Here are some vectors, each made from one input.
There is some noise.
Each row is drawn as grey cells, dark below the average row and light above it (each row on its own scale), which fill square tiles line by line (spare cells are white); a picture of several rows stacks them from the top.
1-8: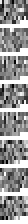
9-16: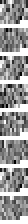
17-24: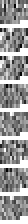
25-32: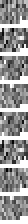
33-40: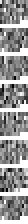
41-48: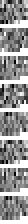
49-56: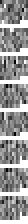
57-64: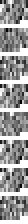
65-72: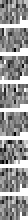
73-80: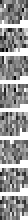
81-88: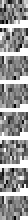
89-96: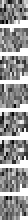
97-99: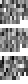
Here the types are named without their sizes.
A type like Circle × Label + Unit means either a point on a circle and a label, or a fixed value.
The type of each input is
Circle.
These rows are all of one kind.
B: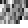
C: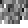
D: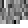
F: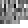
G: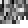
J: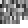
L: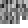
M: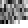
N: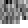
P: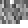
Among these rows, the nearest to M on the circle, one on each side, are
F and N.
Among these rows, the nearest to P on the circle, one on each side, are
B and F.
